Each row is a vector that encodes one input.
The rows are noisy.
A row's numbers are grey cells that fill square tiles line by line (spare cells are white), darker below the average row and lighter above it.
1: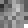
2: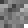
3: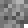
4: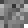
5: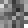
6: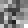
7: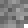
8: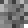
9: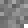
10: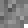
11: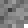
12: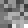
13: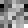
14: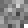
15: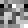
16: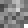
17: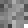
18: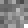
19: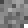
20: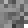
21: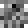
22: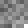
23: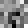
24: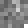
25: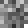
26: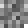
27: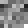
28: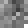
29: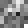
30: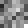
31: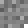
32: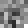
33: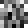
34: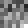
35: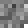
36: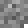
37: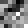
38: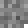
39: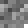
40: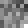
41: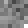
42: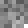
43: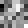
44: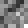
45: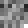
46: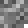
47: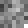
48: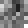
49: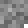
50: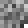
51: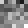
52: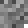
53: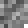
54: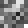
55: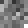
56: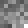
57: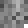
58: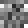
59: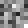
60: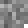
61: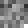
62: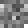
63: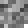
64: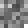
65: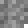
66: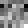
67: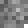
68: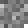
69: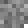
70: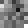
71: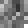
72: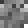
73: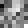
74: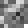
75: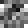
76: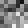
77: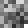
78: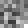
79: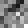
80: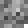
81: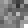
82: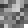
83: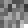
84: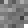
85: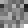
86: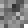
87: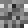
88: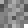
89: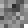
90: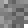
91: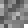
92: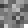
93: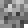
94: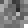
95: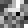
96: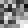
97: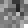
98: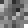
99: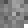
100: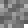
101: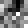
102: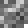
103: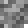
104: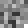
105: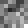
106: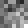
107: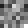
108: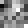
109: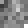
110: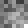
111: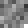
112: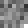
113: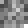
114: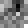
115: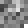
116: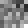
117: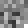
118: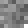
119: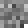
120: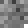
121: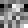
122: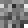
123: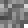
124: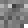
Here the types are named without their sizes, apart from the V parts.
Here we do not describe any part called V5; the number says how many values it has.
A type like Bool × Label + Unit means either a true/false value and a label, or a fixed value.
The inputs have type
List(Bool × V5).
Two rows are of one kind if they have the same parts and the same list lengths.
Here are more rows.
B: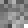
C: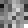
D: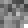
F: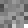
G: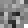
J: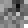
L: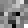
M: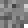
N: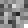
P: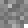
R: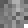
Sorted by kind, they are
B, C, F, M, P, R
D, J
G, L, N

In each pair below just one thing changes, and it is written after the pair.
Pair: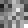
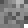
the value of V5 in item 2 of the list
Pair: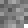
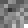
the true/false value in item 1 of the list
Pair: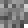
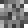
the true/false value in item 1 of the list
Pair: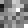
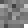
the true/false value in item 1 of the list
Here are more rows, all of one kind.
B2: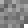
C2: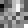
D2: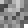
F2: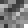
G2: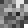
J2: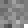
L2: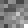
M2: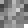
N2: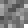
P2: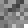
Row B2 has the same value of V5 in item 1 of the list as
D2 and J2.
